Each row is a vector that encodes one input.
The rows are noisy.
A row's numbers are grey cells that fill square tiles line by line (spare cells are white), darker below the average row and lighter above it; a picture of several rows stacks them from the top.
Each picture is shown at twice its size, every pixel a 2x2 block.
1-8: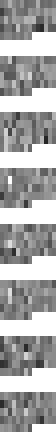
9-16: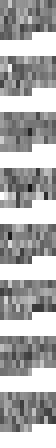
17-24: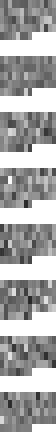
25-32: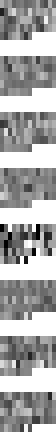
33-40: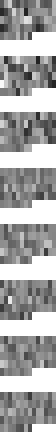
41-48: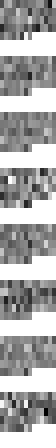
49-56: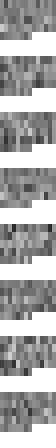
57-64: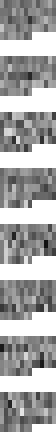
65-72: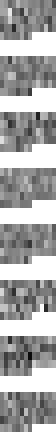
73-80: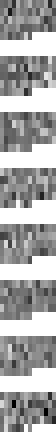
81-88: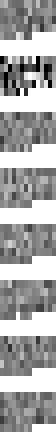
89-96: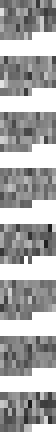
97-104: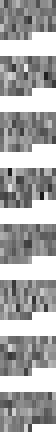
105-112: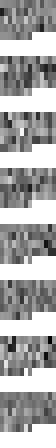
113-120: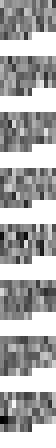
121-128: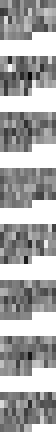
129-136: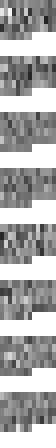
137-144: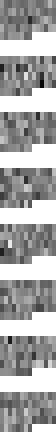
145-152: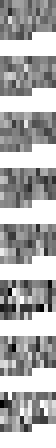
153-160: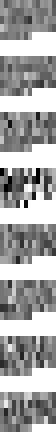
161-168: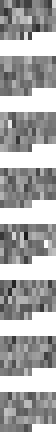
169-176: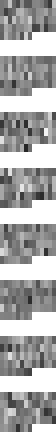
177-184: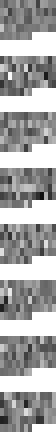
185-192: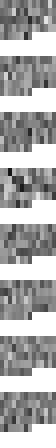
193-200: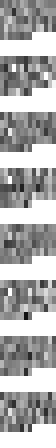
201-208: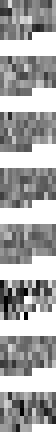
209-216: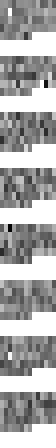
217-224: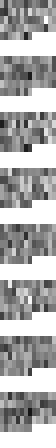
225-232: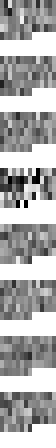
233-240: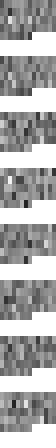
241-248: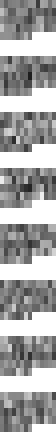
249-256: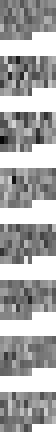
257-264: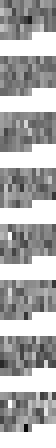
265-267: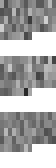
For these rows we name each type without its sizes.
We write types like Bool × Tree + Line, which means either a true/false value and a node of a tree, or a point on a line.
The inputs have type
Bool × Label × (Line × Line + Unit) + Unit.
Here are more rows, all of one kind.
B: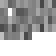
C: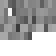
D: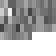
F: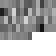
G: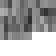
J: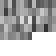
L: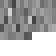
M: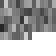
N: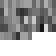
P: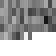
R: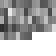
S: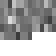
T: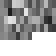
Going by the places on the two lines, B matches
M, N and S.
